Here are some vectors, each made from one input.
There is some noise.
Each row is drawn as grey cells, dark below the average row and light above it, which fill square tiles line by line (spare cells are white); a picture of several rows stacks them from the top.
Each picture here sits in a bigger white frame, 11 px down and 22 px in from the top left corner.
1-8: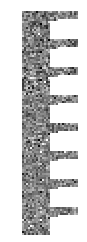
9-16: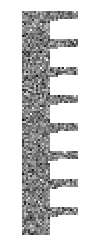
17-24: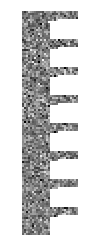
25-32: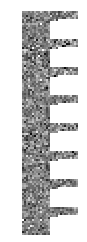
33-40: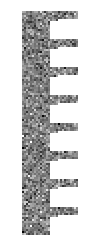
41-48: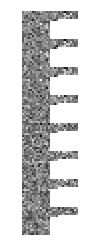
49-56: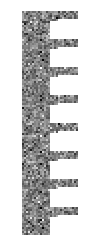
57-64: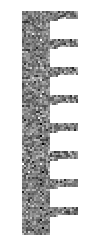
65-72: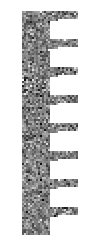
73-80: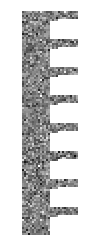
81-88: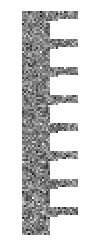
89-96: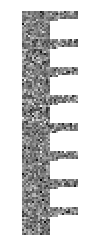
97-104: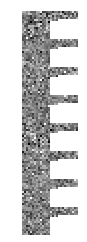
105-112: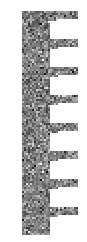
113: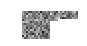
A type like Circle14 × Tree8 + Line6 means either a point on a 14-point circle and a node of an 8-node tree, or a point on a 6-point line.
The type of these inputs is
Bool × Circle11.
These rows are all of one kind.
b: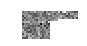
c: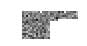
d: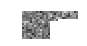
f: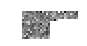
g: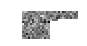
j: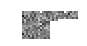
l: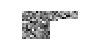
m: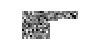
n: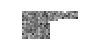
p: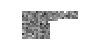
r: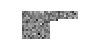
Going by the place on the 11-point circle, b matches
c, j, n and p.
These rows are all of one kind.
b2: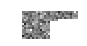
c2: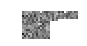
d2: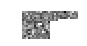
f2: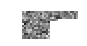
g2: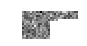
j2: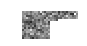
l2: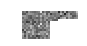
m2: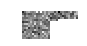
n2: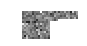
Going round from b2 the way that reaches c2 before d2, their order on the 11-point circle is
b2, j2, l2, n2, c2, g2, m2, d2, f2.
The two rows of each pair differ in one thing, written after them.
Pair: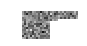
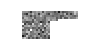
the true/false value
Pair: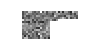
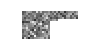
the place on the 11-point circle
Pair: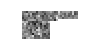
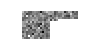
the place on the 11-point circle
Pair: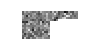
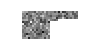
the place on the 11-point circle
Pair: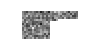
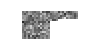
the true/false value
